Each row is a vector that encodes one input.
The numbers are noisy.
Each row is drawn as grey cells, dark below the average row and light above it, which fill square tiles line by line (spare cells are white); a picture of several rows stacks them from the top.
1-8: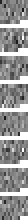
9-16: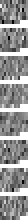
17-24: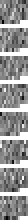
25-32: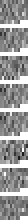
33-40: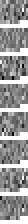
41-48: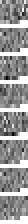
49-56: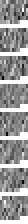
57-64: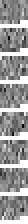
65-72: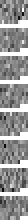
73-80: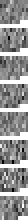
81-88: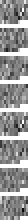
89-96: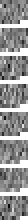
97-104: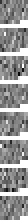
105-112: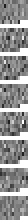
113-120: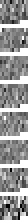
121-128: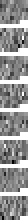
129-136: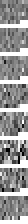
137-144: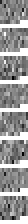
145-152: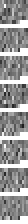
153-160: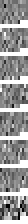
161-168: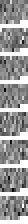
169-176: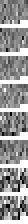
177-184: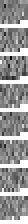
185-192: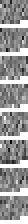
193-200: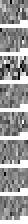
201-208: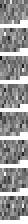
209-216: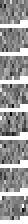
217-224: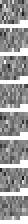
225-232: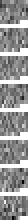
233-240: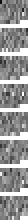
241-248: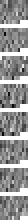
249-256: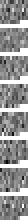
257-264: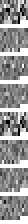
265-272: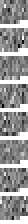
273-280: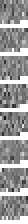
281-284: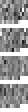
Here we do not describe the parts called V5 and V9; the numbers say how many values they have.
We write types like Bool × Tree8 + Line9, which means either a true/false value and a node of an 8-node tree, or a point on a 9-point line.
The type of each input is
(Bool × V5 + Circle8) × V9 + Unit.
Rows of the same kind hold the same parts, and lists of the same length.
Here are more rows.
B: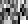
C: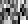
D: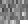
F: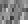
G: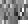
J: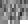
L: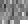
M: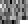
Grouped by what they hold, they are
B, C
D, F, J, L
G, M

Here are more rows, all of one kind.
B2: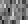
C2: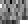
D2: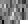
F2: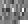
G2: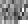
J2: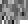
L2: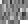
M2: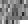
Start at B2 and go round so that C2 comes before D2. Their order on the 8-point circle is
B2, C2, F2, G2, M2, J2, L2, D2.
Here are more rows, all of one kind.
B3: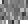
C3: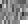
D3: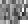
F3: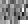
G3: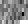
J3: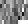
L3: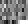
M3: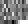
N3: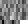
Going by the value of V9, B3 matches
D3 and N3.
